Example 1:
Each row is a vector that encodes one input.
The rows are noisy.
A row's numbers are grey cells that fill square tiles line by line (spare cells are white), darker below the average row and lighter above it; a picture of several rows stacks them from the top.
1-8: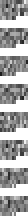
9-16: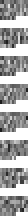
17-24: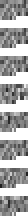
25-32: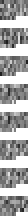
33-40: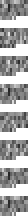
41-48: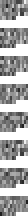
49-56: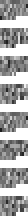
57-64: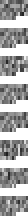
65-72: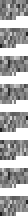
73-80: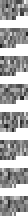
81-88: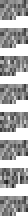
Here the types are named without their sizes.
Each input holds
a point on a line.
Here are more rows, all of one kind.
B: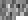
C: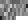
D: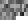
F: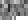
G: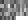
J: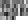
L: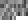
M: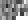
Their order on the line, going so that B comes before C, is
F, L, B, G, C, D, M, J.
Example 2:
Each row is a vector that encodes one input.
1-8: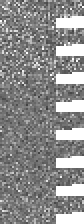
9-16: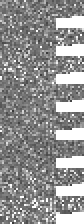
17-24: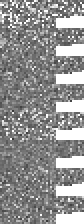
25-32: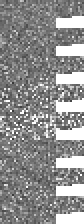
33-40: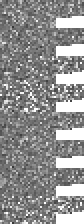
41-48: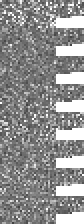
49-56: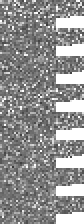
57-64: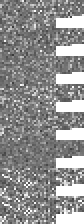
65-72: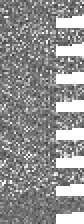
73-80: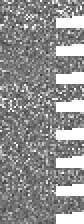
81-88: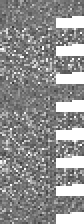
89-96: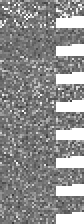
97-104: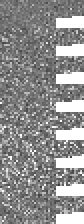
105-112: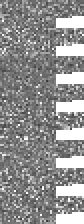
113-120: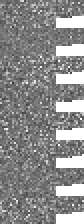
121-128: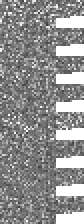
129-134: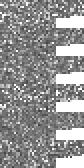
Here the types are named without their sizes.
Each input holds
a label.
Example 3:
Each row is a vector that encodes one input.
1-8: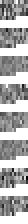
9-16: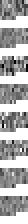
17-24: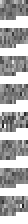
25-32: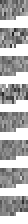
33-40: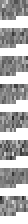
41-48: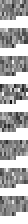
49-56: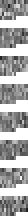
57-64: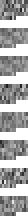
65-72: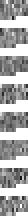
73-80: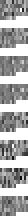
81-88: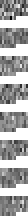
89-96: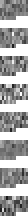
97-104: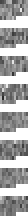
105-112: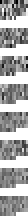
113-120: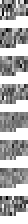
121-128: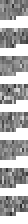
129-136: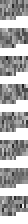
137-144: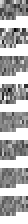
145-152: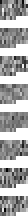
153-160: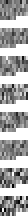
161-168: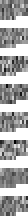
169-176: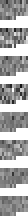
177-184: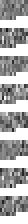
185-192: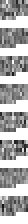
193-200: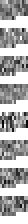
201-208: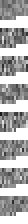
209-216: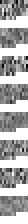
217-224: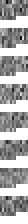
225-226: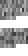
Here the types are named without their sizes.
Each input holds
three true/false values.
